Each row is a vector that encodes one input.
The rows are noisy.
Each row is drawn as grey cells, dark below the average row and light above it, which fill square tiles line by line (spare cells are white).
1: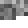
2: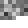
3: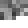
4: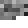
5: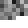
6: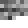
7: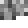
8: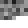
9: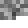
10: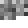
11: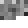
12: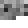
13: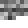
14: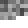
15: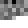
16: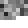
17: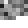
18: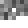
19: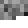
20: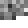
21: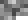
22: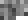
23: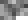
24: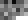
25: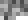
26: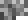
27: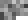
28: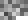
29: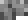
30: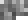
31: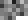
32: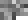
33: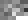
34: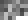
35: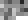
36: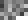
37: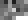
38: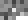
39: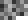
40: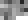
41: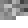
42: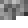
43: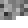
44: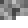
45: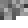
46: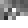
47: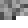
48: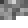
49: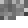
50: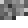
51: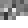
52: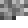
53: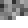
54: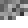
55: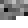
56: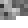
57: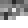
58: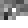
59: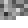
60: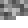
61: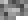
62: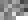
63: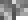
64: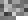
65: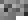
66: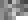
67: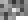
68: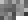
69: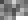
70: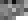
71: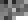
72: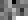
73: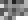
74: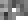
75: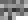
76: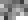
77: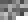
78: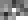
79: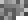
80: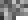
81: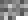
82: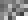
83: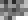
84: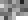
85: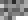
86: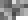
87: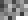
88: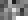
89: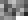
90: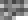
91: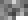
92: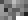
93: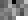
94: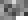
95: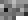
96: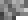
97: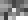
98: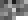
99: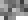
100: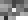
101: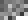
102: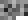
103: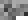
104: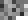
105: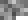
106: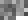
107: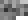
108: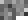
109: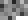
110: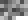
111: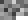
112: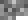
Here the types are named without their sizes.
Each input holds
either a point on a circle and a true/false value, or a point on a line.
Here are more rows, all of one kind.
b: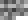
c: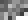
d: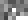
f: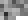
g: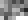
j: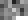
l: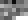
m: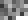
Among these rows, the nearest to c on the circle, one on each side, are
b and m.
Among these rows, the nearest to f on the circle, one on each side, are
j and m.
